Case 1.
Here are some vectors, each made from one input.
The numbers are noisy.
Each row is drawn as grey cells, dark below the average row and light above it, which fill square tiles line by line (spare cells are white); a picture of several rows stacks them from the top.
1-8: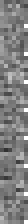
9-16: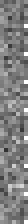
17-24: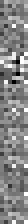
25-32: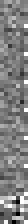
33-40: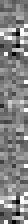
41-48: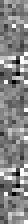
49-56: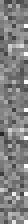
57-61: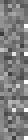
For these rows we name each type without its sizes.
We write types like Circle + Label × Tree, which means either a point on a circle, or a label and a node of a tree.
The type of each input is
List(Line).
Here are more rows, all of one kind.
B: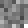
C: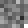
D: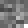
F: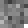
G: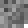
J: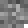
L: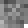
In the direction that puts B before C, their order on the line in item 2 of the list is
G, L, B, J, F, D, C.
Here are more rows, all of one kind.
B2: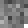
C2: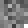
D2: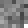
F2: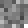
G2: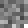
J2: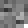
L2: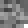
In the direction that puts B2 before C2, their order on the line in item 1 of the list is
G2, F2, D2, B2, C2, L2, J2.
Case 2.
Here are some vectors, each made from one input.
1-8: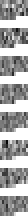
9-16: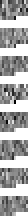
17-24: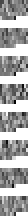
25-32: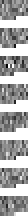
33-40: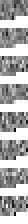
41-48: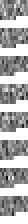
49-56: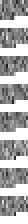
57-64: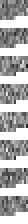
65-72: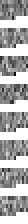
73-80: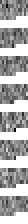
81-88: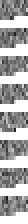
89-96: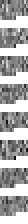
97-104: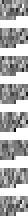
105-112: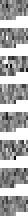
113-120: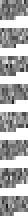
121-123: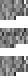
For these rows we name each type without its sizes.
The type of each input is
Circle + Tree.
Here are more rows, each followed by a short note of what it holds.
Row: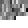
a point on a circle
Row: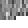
a point on a circle
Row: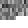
a node of a tree
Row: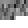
a node of a tree
